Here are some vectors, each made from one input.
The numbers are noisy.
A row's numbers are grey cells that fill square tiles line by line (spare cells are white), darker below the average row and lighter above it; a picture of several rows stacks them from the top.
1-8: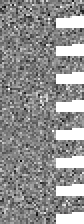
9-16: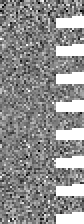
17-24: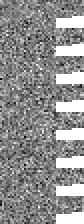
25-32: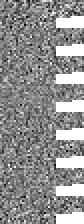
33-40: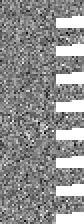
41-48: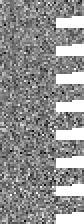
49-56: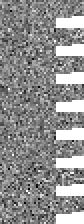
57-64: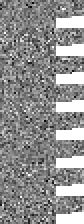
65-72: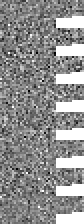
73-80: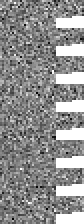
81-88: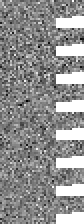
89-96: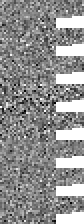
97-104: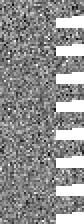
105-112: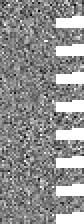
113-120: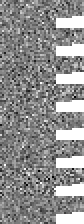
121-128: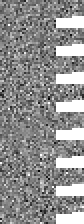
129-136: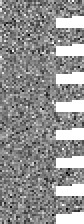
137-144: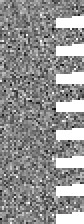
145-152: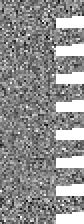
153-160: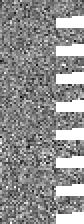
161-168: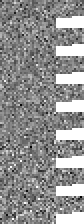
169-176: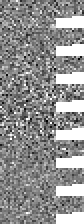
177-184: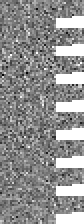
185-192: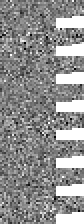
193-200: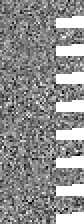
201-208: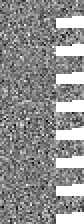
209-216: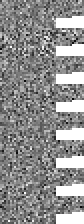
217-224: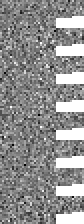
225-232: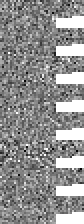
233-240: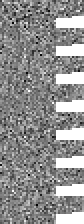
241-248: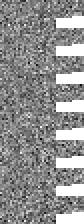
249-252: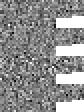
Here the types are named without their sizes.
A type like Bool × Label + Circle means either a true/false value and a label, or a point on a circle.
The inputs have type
(Label + Tree) × List(Line).
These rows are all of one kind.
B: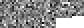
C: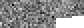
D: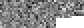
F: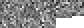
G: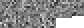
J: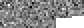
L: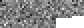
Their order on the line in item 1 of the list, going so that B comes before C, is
L, F, J, D, B, G, C.
